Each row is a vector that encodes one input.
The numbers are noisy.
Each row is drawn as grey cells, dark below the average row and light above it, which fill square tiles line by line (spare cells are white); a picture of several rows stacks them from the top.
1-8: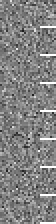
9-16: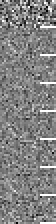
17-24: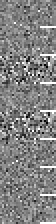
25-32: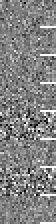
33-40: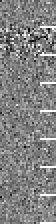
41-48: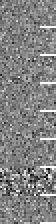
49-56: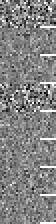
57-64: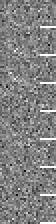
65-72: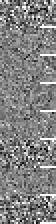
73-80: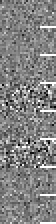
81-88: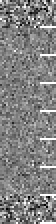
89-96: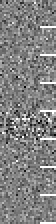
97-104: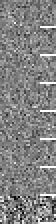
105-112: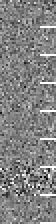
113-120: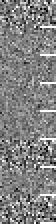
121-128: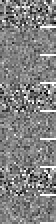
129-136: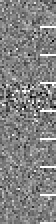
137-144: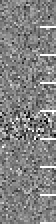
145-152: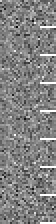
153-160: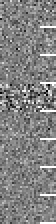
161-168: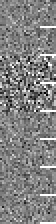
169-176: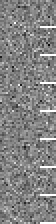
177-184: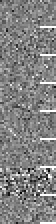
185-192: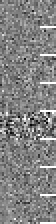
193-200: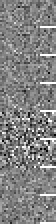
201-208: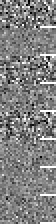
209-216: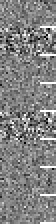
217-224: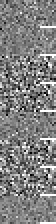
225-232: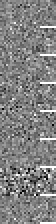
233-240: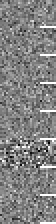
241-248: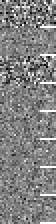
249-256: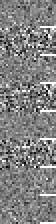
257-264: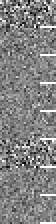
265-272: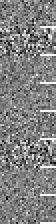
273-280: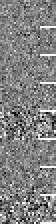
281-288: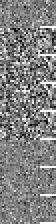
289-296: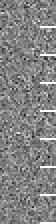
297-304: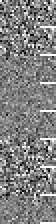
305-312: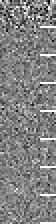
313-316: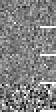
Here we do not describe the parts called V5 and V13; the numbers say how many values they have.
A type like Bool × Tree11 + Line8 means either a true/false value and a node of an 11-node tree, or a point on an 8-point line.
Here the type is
Circle6 × Circle6 + (Tree9 + V13) × V5 + Unit.
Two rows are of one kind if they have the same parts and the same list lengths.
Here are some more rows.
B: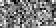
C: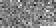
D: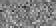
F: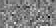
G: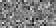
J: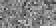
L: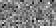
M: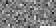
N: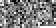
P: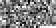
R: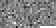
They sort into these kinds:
B, N
C, L, M
D, F, G, J, R
P

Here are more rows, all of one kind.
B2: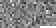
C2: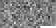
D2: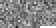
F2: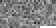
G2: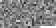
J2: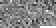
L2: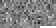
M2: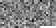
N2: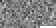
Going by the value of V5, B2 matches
D2, G2 and J2.
